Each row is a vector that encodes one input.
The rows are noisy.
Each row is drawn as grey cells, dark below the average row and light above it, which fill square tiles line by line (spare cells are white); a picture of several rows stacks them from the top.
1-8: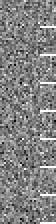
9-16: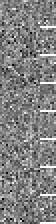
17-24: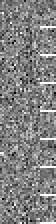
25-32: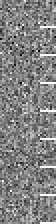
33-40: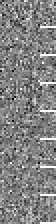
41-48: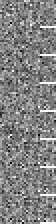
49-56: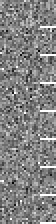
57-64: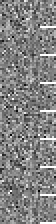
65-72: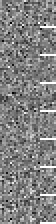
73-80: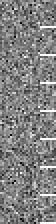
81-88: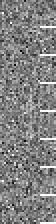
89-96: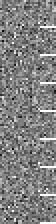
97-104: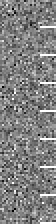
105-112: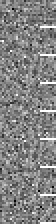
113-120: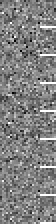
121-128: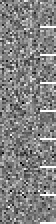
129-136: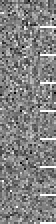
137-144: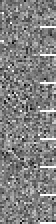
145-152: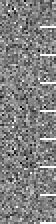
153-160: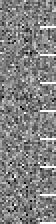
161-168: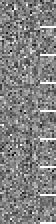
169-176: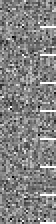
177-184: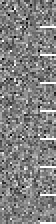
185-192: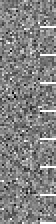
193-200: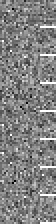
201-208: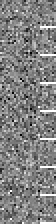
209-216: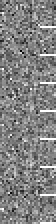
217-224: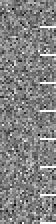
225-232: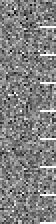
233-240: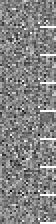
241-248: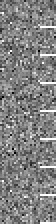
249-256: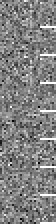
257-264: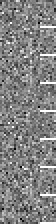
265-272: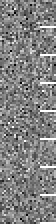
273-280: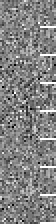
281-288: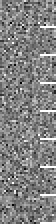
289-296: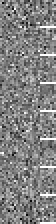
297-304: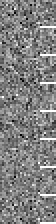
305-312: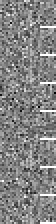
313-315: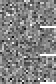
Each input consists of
a node of a 14-node tree, together with either a fixed value, or three true/false values.
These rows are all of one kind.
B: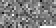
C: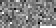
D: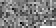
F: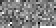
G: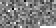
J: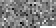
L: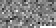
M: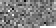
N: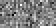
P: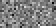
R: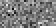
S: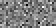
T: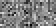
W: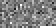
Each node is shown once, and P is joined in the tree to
B, J, M and W.
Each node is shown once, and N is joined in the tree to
R and T.
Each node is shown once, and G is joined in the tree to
R and W.
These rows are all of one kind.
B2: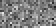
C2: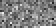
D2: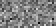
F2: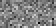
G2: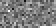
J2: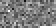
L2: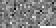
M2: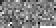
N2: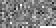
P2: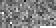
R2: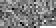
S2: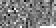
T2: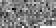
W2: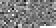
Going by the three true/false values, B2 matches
C2, D2 and F2.
